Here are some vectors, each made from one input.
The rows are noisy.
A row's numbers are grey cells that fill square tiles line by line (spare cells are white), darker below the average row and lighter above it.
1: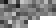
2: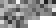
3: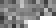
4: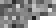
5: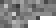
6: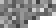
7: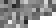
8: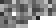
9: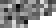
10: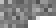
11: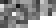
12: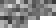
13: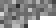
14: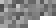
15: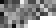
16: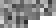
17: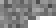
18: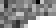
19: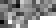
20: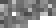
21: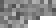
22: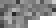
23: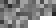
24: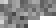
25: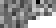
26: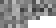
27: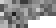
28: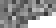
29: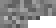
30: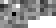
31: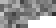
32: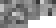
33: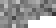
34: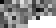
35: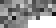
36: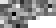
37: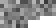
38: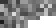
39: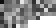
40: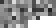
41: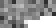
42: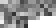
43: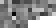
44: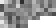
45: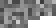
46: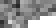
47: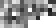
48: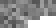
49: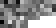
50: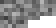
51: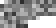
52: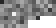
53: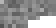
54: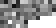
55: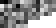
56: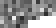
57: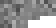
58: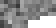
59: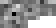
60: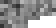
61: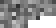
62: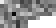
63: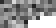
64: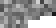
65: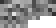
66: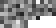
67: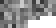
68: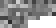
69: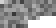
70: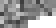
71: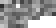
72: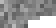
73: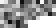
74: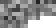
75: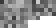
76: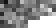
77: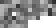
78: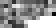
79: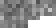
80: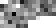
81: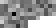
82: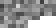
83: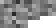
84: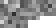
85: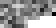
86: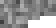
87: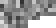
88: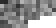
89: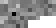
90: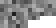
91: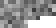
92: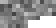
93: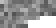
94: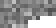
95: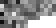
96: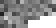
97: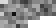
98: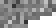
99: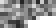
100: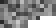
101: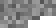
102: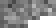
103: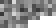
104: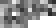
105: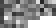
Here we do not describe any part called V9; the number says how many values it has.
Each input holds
a value of V9, together with either a point on a 3-point line and a point on a 5-point line, or a point on a 7-point line.
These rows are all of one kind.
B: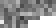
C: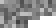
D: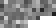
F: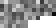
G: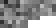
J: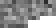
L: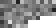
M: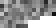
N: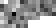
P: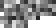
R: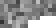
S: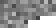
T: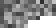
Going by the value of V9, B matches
C, F, L and T.
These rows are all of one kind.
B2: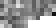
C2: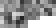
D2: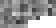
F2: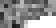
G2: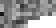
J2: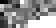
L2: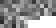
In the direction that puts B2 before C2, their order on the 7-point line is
F2, B2, J2, L2, D2, G2, C2.
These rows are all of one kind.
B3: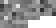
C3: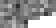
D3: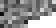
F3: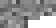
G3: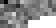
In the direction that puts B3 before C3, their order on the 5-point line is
B3, C3, D3, G3, F3.
